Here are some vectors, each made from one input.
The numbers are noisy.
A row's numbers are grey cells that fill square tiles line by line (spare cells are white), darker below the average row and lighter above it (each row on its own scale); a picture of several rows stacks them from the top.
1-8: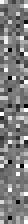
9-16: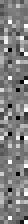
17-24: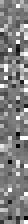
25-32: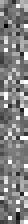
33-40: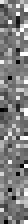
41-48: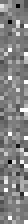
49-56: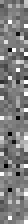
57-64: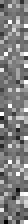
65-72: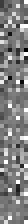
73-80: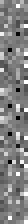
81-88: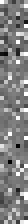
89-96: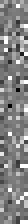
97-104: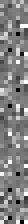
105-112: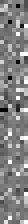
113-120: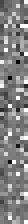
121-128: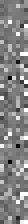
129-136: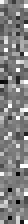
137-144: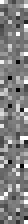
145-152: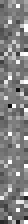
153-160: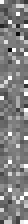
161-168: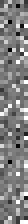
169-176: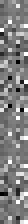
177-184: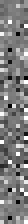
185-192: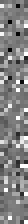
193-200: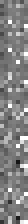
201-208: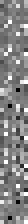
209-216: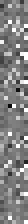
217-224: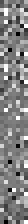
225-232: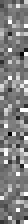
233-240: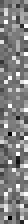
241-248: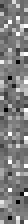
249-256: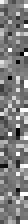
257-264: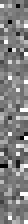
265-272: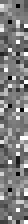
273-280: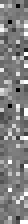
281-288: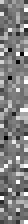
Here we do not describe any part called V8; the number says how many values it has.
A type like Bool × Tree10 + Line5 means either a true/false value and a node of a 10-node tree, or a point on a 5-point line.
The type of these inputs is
Bool × List2(V8) + Line6 + Line7.
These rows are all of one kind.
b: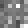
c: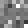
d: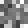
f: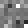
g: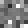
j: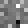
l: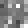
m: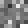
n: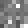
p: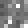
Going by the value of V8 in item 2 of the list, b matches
f, j and l.
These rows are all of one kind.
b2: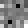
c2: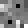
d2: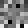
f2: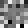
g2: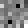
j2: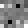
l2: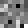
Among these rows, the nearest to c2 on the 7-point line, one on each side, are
j2 and l2.
